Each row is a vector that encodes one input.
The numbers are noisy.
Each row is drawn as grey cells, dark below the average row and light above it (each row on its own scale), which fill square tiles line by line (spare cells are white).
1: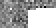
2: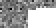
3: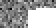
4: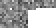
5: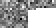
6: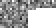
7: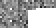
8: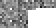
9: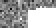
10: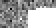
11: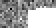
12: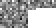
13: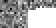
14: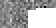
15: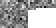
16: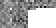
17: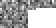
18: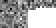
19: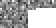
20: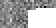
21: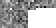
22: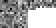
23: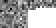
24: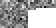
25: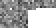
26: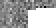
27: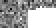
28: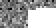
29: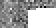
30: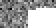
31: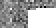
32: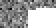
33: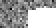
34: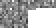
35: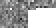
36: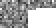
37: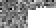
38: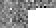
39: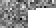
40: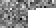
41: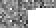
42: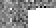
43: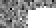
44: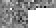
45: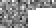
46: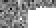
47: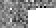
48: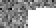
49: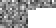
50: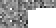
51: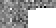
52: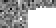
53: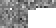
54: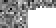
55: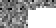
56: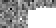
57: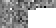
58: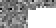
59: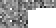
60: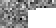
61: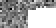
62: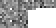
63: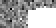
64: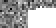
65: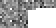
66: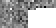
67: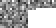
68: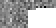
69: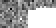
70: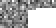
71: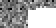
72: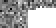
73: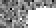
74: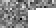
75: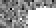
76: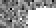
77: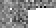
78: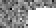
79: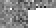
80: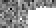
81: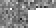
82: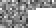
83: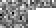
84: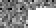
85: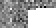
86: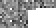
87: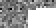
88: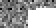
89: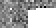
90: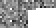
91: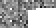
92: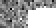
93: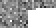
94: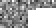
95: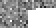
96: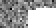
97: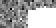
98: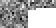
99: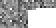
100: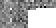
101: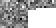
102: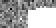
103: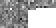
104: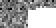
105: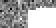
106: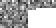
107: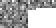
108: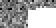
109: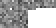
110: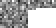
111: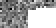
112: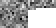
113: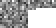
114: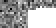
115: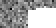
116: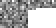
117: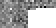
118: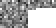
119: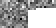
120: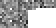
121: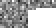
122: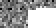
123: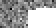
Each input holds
either a point on a 7-point line and a true/false value, or a point on a 9-point line.
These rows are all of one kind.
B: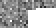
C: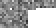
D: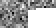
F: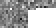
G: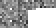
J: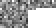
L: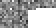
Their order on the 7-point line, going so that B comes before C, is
B, G, C, L, F, J, D.
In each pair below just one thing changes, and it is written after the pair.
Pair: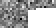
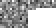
the true/false value
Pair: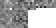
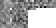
the place on the 7-point line
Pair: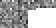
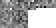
the true/false value
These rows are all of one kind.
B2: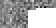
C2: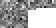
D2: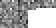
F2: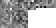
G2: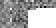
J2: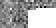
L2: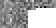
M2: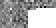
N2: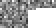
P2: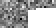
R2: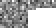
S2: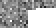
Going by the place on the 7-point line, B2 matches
L2 and S2.
